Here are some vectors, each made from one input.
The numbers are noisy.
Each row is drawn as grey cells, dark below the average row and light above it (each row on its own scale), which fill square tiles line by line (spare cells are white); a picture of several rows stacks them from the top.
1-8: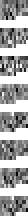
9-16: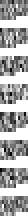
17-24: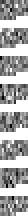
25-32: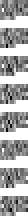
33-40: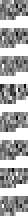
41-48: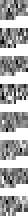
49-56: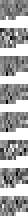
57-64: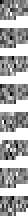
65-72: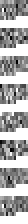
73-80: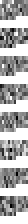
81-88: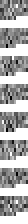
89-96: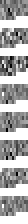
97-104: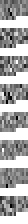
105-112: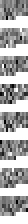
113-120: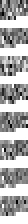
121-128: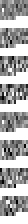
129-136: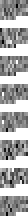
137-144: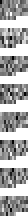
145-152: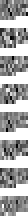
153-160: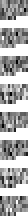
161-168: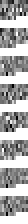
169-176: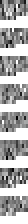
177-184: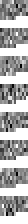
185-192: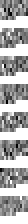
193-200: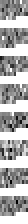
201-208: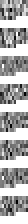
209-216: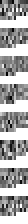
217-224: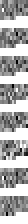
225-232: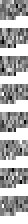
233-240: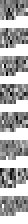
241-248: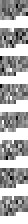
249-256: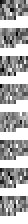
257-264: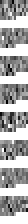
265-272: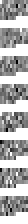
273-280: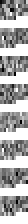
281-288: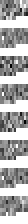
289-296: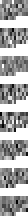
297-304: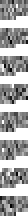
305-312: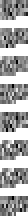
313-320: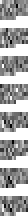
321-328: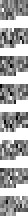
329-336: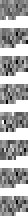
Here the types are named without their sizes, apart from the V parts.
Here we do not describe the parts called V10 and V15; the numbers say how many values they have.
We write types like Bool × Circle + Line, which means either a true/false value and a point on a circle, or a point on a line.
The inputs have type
Bool × V10 × V15 + Circle × Circle + Unit.
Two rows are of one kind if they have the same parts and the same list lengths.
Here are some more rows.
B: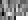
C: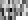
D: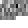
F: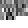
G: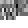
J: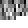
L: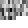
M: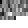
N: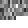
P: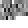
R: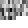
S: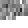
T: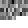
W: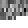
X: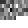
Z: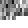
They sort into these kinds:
B, J, M, N, T, W, X
C, L, R
D, F, G, P, S, Z

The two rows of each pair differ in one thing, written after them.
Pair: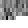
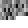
the value of V15
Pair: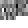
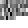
the value of V10
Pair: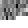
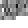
the value of V10
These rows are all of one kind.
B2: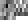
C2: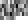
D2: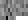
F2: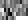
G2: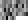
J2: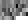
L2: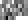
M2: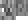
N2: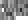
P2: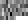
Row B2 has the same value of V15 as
D2, F2, L2 and M2.
